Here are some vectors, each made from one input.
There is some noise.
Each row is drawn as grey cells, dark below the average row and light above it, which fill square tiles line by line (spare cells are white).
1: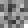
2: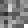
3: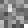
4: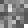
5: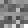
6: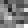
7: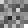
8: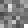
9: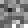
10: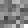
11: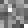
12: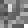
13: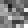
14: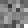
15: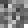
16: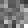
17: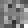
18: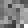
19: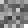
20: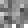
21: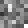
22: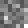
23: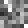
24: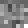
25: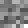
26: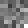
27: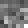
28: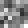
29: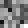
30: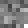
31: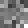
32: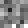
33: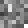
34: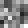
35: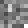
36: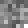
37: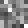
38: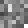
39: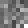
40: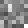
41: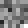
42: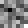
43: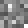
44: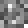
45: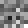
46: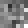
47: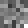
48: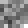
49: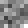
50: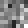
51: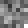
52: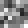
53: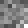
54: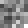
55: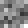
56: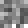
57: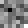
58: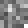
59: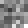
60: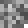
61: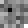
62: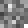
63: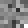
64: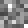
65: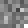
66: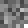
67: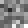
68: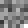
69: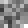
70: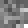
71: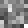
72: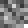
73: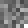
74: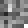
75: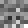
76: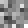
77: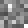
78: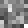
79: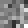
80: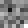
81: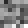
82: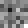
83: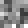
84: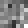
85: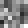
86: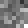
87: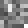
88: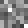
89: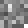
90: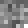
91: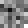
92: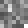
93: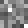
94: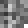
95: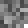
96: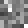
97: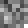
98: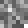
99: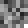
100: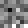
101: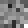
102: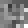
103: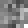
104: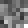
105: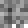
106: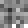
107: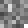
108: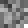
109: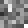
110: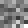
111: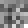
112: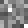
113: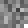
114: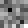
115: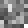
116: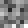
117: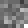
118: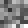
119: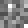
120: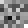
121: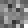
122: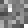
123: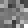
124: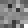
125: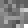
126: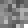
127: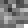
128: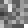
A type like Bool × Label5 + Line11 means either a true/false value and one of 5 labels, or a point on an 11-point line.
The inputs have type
Line7 + Tree12 + Tree13.
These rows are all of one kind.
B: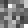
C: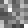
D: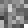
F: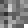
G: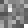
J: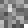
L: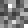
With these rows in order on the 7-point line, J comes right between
D and G.
